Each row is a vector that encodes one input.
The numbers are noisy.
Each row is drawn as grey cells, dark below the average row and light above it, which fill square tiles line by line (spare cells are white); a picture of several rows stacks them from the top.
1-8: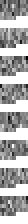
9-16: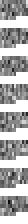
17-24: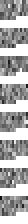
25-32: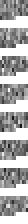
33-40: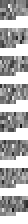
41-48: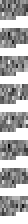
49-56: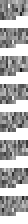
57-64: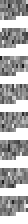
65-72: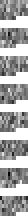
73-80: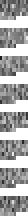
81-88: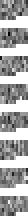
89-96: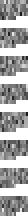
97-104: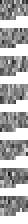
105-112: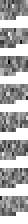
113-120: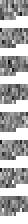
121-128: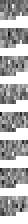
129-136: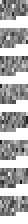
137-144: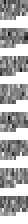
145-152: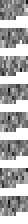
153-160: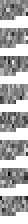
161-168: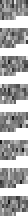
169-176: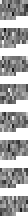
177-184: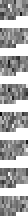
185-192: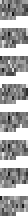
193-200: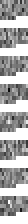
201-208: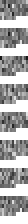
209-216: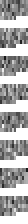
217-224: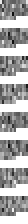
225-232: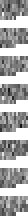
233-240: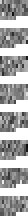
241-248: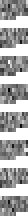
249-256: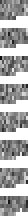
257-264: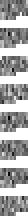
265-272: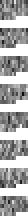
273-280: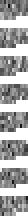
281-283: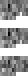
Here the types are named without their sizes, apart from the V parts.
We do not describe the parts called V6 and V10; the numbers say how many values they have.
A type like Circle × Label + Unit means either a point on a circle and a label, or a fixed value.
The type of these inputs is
Bool × Bool × Bool × (Circle × V6 + V10).
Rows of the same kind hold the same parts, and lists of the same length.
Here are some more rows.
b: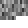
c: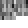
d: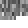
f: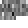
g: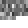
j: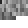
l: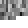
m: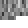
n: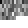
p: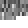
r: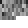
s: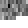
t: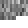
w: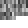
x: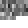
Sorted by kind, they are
b, c, j, l, m, n, r, t, w
d, f, g, p, s, x

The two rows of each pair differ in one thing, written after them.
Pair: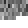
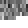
the value of V6
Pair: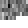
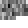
one of the three true/false values
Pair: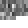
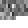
the value of V6
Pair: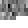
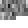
one of the three true/false values
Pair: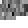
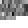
the value of V6
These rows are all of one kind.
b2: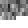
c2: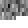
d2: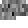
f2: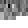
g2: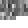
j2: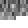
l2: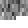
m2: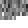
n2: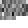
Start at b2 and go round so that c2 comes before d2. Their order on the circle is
b2, c2, d2, m2, n2, f2, j2, g2, l2.
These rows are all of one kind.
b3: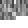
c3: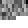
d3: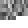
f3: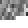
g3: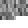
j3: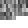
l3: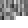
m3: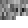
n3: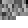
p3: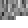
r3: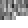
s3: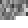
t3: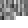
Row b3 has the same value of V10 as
l3, r3 and t3.
